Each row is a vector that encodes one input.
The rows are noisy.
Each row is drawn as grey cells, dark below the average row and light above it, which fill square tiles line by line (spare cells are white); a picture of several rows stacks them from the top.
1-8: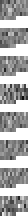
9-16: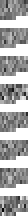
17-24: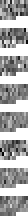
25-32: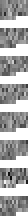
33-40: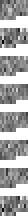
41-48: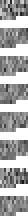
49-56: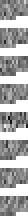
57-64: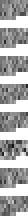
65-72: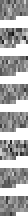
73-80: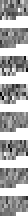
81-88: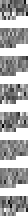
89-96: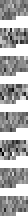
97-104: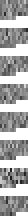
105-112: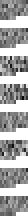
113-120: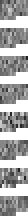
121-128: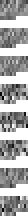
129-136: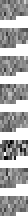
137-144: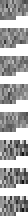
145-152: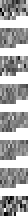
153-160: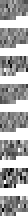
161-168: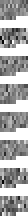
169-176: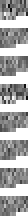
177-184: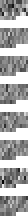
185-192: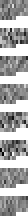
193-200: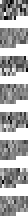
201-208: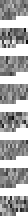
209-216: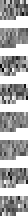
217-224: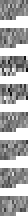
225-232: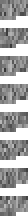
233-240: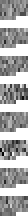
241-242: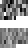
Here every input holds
either three true/false values, or a list of up to two points on a 17-point line.
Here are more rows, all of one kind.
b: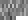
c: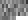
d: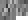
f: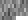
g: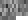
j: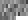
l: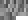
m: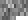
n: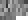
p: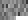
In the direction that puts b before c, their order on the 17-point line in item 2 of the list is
l, b, g, m, p, f, c, n, d, j.
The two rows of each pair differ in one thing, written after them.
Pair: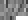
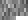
the place on the 17-point line in item 1 of the list
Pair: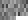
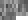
the place on the 17-point line in item 1 of the list
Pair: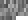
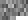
the place on the 17-point line in item 1 of the list
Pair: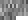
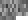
the place on the 17-point line in item 1 of the list
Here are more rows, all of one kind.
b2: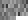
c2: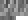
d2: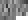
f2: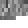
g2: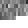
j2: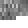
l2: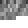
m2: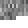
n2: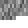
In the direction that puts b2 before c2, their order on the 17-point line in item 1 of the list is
g2, b2, n2, m2, j2, d2, f2, c2, l2.
